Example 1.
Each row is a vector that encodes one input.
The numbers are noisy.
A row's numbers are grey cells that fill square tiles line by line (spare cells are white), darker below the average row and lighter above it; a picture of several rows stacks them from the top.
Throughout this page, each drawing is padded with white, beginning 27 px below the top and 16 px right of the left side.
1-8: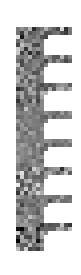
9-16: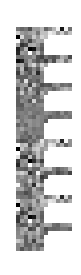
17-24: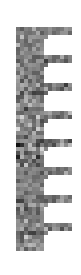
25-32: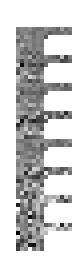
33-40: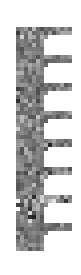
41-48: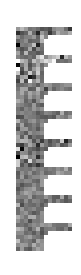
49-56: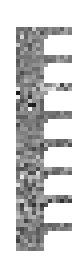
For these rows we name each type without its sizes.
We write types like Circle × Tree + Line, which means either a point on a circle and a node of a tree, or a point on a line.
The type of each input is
Bool × Line × Line + Unit.
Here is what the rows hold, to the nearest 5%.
About 15% of them hold a fixed value. The rest hold a point on each of two lines and a true/false value.
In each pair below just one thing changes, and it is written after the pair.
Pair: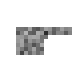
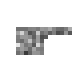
the place on one of the two lines
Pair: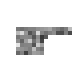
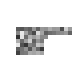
the true/false value
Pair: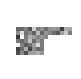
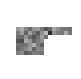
the true/false value
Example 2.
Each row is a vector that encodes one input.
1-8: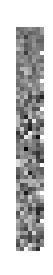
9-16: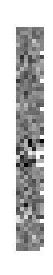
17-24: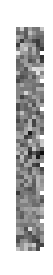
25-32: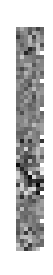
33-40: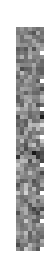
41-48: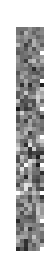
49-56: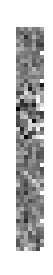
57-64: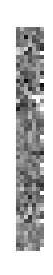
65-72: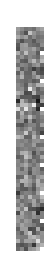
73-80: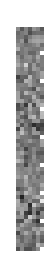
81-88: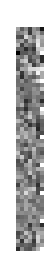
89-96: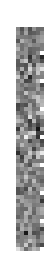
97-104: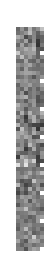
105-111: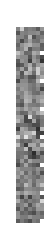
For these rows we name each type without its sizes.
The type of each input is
Bool × Bool × Bool × Line.
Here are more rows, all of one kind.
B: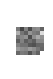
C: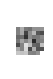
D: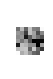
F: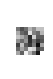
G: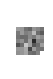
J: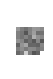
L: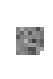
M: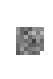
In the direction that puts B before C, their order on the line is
B, M, G, J, C, D, F, L.
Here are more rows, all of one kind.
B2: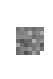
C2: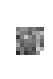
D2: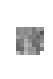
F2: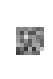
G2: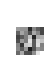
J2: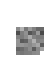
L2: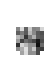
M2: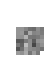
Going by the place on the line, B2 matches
C2 and M2.
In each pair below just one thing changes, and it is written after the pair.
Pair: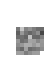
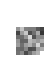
the place on the line
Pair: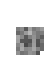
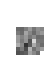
the place on the line
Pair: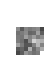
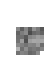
one of the three true/false values
